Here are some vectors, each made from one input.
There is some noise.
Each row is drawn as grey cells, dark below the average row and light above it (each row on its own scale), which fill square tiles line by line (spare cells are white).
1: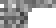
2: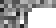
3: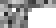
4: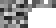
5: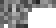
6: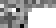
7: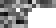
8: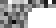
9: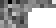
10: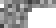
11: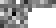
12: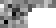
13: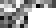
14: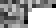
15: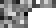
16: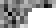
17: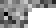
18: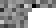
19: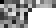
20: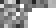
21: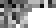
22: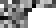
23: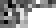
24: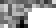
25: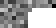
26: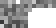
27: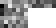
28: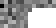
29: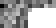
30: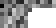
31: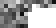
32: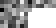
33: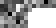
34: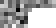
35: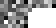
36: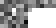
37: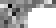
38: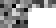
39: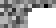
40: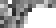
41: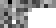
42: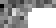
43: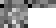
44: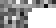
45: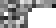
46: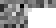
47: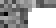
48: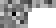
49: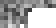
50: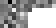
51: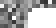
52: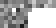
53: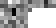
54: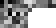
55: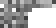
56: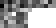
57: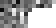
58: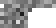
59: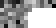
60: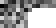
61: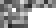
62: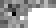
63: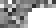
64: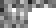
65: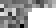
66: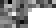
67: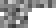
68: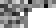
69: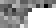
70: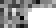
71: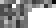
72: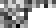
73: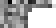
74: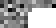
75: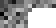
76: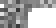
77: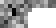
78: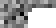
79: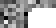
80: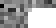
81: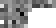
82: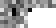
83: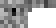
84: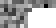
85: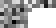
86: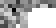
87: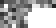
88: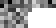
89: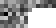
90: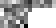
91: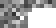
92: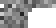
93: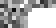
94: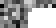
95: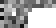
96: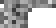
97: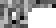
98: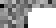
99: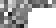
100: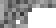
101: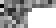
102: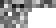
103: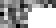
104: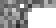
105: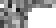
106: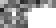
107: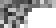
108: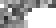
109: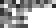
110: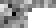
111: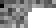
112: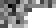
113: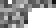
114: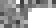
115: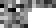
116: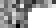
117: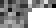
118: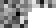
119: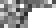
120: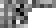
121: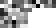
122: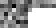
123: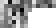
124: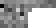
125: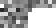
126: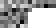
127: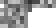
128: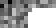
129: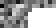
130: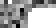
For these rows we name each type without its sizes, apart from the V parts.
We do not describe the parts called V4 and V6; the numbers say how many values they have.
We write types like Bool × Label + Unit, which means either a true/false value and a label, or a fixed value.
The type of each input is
Label × Tree × V4 × V6.
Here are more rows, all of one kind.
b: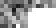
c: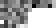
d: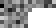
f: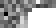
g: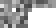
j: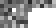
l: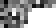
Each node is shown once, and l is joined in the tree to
f and g.
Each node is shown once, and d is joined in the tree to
j.
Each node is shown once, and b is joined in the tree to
c and g.
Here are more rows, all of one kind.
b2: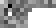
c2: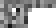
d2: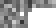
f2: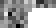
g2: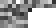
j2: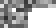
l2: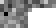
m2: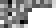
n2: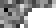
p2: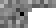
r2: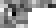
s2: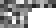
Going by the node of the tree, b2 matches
g2, n2 and r2.
